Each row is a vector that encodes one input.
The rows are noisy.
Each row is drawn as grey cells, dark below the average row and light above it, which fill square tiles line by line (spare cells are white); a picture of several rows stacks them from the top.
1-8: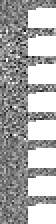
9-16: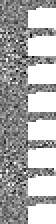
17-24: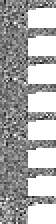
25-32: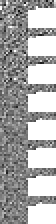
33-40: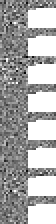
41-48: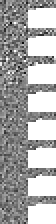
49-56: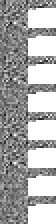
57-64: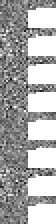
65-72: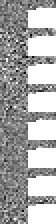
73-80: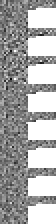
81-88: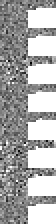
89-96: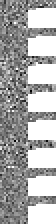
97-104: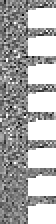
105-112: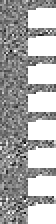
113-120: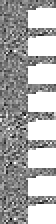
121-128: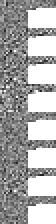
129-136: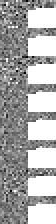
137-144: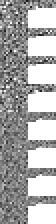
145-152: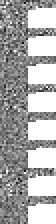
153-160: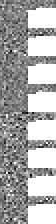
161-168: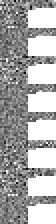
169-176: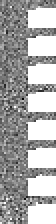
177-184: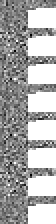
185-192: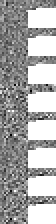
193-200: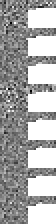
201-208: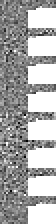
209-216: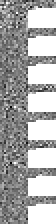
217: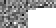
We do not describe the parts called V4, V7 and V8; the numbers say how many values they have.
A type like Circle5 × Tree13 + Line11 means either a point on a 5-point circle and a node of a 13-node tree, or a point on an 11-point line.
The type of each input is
(Circle6 + Unit) × Line6 × V7 + Line9 × V4 + V8.
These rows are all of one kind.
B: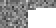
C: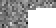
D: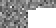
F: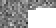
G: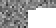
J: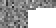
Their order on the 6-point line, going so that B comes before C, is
G, F, J, B, D, C.
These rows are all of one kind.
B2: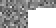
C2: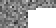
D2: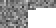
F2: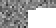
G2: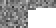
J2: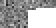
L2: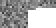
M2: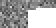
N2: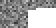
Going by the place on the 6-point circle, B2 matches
D2, J2 and N2.
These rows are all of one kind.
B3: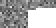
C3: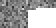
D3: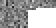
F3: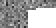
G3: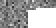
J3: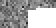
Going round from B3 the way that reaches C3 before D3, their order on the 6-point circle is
B3, J3, G3, C3, F3, D3.
